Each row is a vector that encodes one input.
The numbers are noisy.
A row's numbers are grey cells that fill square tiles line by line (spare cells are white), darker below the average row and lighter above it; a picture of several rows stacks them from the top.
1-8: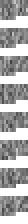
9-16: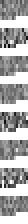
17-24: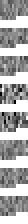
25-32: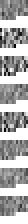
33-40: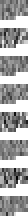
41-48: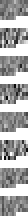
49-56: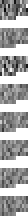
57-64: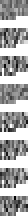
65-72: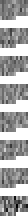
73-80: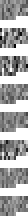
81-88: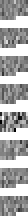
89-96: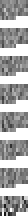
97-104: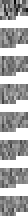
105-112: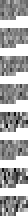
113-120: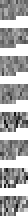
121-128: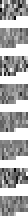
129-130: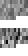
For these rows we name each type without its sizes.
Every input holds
either a point on a circle, or a fixed value, or a label and a true/false value.
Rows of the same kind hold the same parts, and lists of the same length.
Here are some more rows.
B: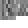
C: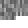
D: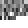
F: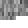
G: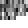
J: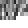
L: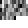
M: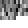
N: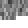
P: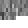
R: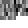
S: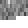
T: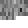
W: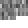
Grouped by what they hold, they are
B, C, F, N, P, S, T, W
D, G, J, M, R
L

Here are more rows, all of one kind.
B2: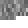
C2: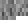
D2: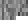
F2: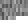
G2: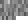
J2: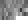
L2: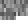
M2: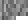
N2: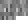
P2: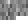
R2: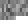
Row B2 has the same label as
C2, D2, M2 and R2.
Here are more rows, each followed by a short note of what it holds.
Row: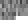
a label and a true/false value
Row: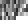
a point on a circle
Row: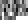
a point on a circle
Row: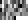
a fixed value
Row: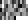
a fixed value
